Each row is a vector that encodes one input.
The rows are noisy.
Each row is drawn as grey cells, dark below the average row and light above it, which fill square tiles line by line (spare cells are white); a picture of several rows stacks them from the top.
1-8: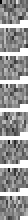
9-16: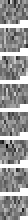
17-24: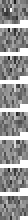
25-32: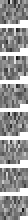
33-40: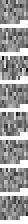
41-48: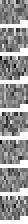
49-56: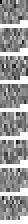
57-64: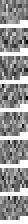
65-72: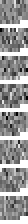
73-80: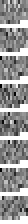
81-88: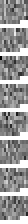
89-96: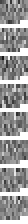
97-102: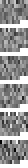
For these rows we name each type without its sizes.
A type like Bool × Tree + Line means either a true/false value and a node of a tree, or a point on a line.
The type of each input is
(Circle + Unit) × Tree.
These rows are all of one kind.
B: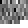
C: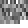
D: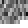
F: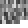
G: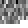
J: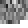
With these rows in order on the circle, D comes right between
C and G.
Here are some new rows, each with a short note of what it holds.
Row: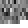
a point on a circle and a node of a tree
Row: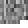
a node of a tree
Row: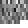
a point on a circle and a node of a tree
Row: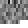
a node of a tree
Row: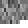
a node of a tree
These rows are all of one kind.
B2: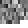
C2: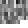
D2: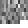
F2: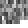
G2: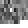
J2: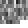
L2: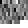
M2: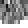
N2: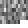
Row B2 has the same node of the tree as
L2 and M2.
